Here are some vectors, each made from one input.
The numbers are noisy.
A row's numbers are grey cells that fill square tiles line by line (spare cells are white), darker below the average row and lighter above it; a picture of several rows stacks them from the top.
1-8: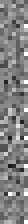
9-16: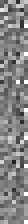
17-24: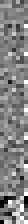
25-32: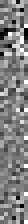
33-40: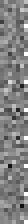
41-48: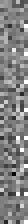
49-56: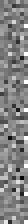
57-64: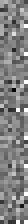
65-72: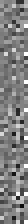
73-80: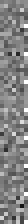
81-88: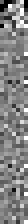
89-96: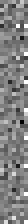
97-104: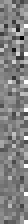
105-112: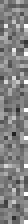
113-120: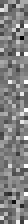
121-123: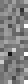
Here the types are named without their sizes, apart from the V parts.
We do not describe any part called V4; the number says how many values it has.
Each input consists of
a list of items, each a true/false value and a value of V4.
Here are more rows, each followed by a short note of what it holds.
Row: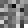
a list of one item
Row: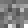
a list of three items
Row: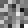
a list of one item
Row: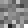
a list of two items
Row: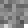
a list of two items
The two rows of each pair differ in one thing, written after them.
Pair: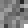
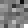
the value of V4 in item 1 of the list
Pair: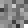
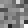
the true/false value in item 1 of the list
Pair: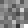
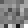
the true/false value in item 1 of the list
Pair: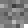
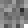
the value of V4 in item 1 of the list
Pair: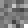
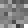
the value of V4 in item 1 of the list
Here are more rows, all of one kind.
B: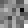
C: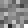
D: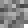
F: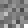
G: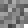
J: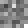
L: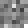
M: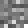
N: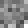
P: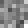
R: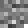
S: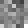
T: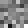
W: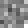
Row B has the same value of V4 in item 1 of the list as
F, G, J and L.
